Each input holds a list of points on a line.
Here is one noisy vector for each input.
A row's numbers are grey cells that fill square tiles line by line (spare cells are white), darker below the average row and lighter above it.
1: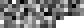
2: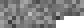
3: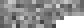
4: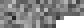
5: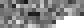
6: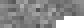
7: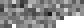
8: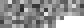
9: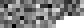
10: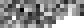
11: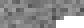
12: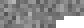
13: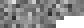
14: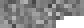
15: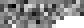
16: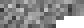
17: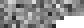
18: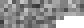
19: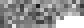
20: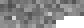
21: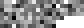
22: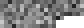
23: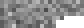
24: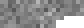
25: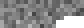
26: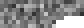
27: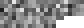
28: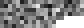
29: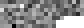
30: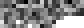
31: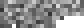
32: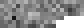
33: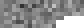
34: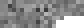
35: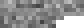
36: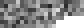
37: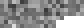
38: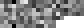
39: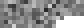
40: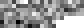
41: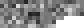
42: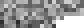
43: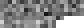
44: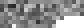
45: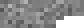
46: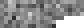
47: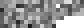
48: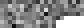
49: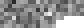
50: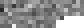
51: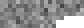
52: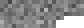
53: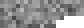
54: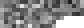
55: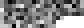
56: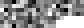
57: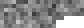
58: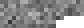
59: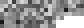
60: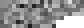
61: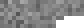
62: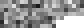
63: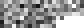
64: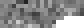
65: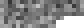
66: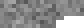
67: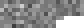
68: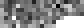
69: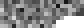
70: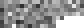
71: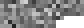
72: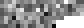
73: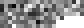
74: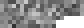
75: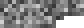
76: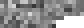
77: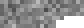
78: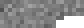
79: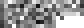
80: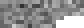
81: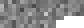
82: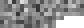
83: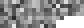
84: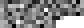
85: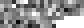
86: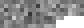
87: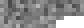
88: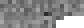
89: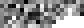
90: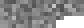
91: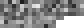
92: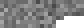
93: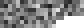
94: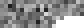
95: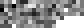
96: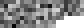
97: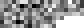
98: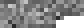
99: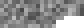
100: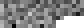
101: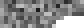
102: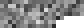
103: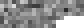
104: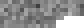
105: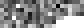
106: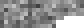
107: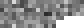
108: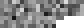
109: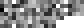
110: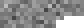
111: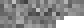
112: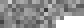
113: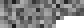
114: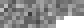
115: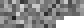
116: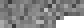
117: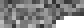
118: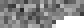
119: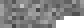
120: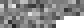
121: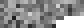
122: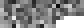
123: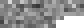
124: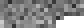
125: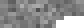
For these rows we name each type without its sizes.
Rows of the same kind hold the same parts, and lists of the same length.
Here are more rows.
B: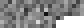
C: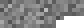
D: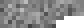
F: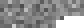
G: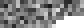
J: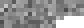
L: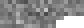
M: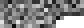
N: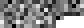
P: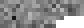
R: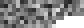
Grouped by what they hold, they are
B, D, F, N
C, L, M
G, R
J, P

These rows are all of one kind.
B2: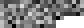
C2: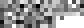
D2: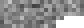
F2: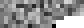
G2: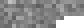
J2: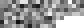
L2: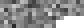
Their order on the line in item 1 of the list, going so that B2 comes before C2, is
L2, D2, G2, B2, C2, J2, F2.
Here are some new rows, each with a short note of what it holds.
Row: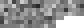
a list of three items
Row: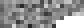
a list of two items
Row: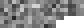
a list of one item
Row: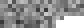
a list of one item
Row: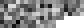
the empty list
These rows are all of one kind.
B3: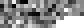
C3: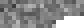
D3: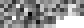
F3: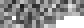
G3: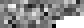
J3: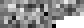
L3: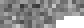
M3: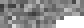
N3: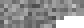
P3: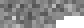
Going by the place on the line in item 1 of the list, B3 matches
D3, G3, J3 and N3.
